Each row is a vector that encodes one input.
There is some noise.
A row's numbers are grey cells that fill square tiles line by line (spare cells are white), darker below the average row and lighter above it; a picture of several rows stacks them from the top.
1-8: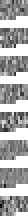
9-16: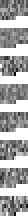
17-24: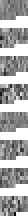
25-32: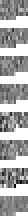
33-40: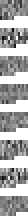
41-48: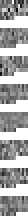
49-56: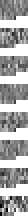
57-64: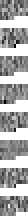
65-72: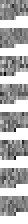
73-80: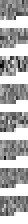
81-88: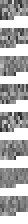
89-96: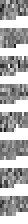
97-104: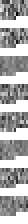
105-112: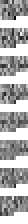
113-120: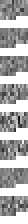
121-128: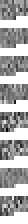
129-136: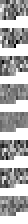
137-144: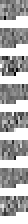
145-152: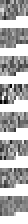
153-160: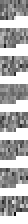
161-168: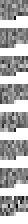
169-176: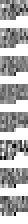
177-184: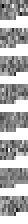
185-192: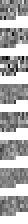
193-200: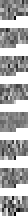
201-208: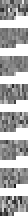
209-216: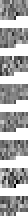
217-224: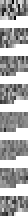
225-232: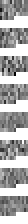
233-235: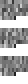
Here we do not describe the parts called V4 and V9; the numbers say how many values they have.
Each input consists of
either a true/false value, a value of V4 and a value of V9, or a list of up to three points on a 6-point line.
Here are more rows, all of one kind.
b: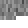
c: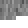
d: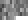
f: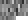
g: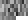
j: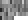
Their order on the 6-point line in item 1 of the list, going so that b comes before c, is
d, j, g, b, f, c.
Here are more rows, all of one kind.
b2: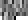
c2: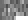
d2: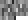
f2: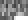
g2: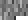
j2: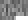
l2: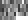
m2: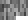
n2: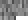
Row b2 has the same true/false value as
g2, l2 and m2.
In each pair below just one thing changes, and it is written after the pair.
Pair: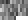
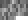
the true/false value
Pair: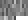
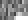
the value of V4
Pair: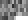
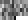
the true/false value
